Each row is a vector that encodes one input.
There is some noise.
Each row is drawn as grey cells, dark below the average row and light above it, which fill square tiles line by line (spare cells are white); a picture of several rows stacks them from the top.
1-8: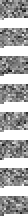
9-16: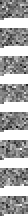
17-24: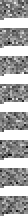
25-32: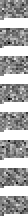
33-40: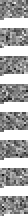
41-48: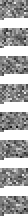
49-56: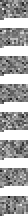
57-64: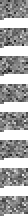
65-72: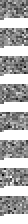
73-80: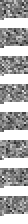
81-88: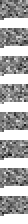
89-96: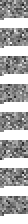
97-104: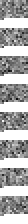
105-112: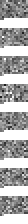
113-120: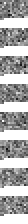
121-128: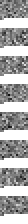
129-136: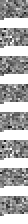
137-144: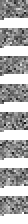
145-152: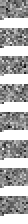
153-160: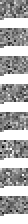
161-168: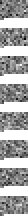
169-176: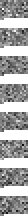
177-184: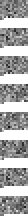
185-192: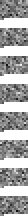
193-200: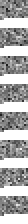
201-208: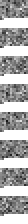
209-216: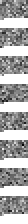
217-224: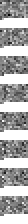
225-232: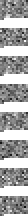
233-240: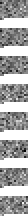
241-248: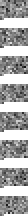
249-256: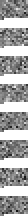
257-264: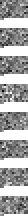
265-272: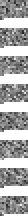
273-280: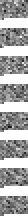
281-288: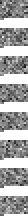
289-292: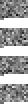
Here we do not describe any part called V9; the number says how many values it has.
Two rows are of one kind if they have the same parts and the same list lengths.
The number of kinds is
4.
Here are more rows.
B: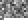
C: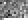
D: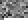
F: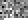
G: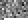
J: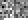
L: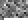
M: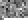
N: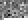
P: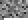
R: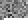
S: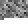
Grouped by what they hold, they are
B, G
C, M, N, R
D, L, P, S
F, J

